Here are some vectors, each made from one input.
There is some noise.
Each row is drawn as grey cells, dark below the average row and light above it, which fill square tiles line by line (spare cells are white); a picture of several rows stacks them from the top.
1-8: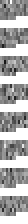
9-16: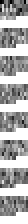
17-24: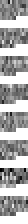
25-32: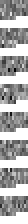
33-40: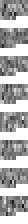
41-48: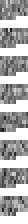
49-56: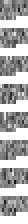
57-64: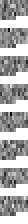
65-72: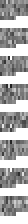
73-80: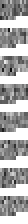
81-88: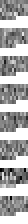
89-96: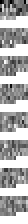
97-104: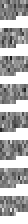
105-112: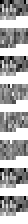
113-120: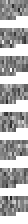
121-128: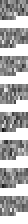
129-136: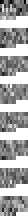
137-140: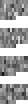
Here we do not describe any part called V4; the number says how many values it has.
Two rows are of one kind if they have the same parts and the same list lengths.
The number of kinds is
3.
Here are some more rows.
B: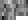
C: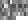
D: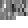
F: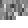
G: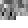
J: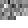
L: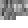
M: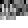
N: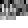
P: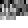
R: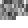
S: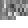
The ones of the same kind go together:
B, C, D, F, J, S
G, L, R
M, N, P

